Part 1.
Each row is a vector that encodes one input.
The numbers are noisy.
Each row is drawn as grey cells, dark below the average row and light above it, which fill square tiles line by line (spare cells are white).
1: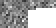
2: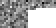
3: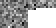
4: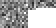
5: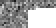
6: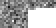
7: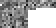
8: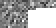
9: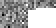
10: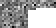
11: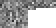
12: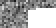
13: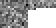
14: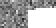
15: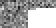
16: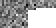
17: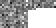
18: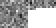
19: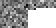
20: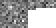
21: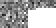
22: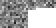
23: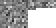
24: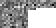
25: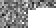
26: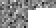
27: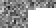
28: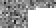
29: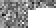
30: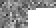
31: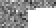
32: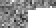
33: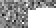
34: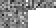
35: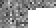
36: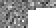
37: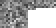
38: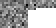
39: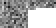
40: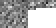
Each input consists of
a point on a 5-point line and a true/false value.
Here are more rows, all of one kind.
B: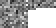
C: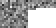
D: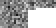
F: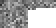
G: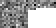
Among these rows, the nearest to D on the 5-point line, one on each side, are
B and F.
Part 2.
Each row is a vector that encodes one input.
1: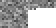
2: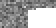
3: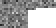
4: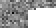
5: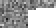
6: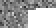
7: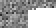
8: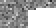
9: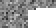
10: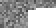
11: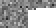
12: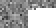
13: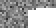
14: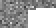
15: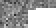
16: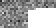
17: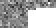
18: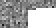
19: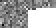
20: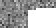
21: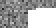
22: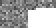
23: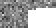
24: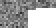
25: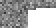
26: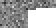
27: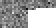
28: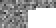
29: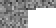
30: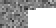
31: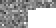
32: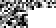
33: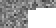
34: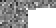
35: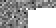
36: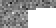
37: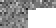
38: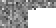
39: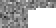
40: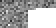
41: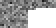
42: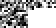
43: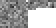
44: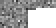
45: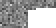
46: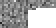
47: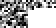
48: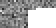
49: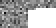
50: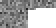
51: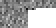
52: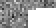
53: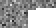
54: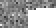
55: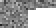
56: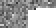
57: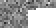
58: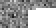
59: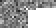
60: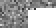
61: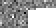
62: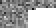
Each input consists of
either a fixed value, or a point on each of two 5-point lines and a true/false value.
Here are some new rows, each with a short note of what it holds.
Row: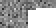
a point on each of two 5-point lines and a true/false value
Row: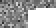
a point on each of two 5-point lines and a true/false value
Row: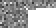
a point on each of two 5-point lines and a true/false value
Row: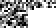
a fixed value
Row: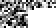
a fixed value
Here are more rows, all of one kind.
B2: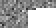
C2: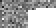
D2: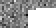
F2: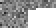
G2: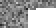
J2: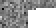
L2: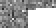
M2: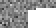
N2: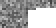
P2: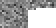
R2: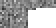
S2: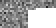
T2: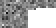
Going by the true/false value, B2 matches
C2 and P2.
